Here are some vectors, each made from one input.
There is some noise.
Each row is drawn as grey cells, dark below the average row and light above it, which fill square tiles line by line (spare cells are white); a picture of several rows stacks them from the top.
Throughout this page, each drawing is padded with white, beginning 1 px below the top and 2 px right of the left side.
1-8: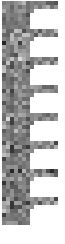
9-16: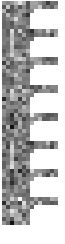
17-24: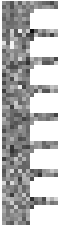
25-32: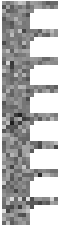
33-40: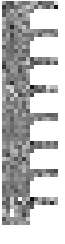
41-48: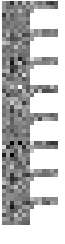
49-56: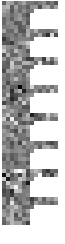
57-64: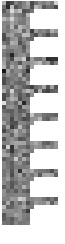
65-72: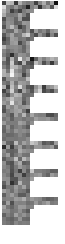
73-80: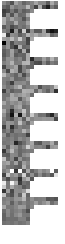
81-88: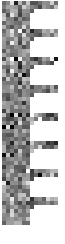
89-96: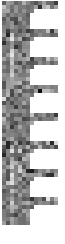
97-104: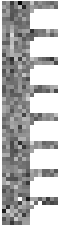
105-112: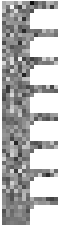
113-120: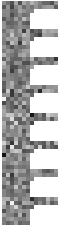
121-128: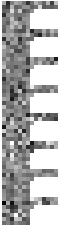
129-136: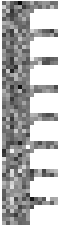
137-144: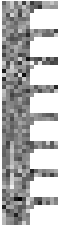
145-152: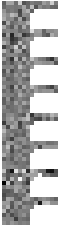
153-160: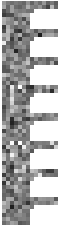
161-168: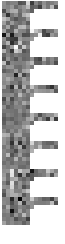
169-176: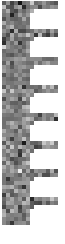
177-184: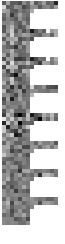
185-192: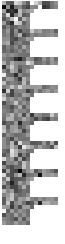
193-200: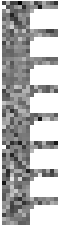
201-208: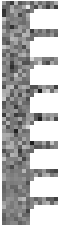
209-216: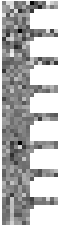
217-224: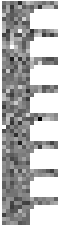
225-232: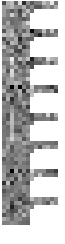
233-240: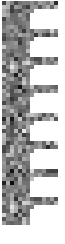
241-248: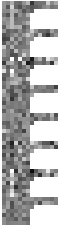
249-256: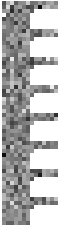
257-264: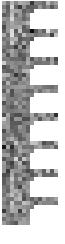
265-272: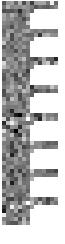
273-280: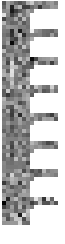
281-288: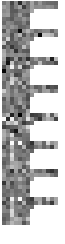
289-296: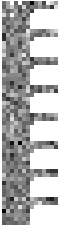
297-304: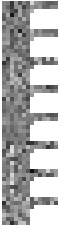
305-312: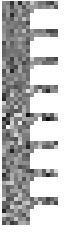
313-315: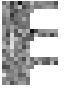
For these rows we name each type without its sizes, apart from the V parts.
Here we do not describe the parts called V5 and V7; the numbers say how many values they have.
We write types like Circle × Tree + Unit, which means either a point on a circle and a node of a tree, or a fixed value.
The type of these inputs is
(Bool × Line + V5) × Line + V7.
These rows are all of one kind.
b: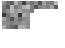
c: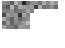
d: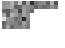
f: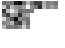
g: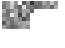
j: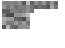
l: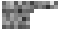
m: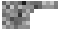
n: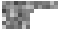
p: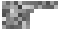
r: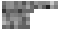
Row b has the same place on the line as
f and g.
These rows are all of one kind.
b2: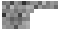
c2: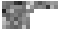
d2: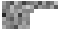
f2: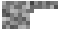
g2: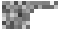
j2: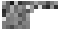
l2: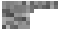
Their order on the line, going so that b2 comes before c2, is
f2, d2, j2, g2, b2, l2, c2.
